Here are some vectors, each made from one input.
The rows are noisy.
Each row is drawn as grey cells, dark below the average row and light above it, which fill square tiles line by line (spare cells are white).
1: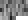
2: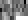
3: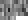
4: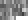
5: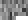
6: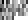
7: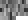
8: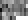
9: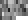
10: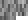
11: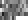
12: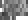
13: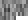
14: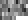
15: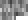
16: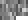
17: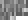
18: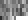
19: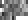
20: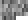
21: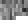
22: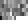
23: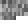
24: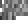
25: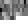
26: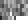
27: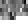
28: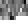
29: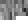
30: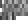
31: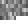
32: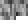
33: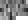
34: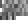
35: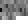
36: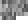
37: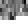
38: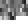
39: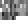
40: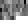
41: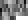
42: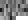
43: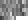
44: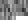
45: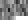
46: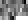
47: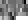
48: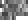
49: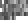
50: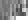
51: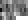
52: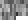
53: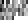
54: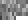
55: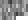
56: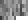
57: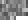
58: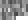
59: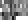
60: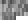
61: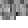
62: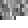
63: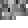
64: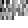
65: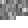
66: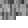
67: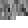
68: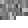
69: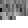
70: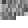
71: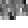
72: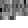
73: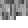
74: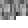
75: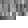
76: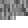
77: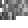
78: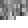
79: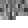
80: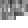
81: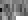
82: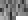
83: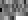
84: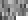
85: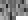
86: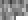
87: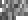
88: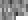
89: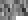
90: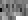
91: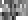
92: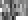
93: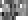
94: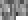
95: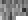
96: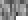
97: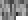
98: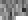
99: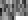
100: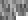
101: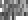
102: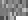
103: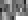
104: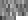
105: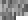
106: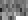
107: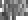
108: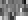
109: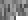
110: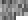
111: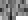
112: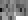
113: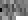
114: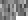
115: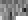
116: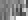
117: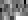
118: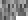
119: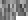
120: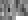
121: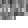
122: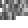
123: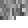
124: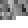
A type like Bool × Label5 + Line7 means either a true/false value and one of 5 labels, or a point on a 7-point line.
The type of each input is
List2(Line7).
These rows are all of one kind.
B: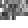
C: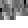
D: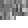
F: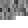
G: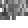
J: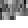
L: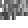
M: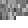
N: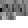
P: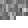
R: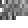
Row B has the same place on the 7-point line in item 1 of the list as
G, L and R.
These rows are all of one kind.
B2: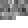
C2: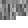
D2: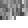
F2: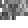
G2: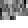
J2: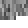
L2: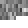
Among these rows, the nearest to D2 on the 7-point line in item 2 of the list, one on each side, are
B2 and G2.
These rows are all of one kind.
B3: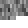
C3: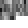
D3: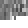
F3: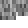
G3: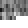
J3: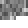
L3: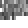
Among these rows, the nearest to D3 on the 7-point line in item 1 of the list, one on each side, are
F3 and J3.
